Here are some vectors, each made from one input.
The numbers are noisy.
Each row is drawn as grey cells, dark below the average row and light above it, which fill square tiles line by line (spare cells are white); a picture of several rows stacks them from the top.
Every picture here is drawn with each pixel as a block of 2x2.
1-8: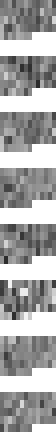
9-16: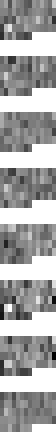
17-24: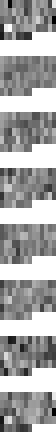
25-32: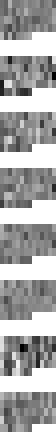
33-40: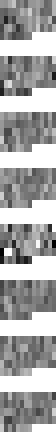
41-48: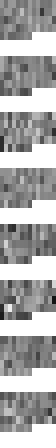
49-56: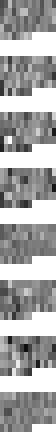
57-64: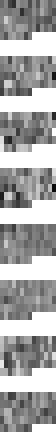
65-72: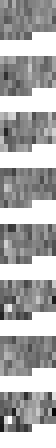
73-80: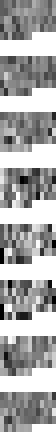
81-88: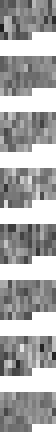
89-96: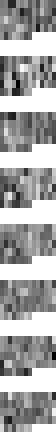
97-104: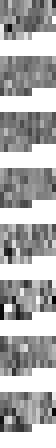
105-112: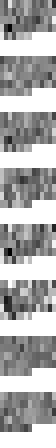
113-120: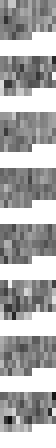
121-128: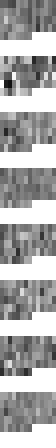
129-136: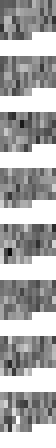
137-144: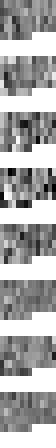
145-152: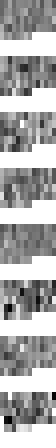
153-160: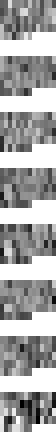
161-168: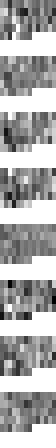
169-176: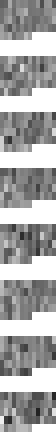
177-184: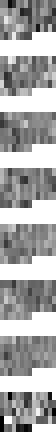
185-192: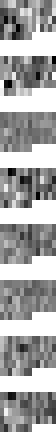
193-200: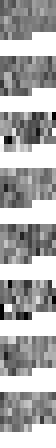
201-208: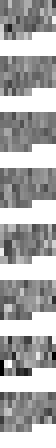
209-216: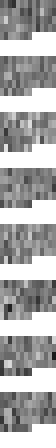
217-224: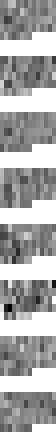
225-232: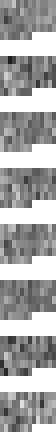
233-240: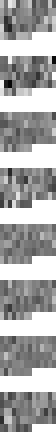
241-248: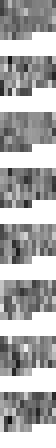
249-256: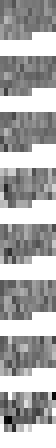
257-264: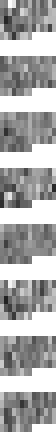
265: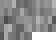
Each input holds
a true/false value, together with a list of up to three points on a 6-point line.
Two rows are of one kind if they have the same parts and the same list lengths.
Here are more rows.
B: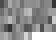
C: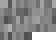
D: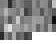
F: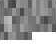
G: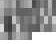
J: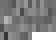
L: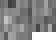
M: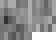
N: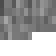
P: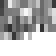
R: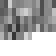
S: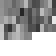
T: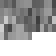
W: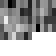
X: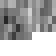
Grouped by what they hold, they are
B, P
C, F, G, L, S, T
D, N, W
J, M, R, X

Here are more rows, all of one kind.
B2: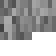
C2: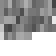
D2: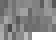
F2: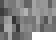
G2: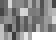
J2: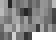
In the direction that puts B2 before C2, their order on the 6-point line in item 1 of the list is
G2, D2, J2, B2, F2, C2.
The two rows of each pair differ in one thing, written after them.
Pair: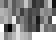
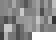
the true/false value
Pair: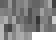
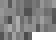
the true/false value
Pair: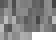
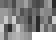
the place on the 6-point line in item 1 of the list
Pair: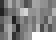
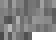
the true/false value
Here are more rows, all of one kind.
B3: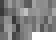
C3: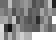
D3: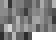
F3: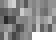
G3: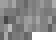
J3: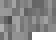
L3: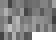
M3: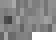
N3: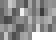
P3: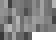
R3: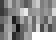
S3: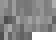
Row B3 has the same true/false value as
C3 and R3.
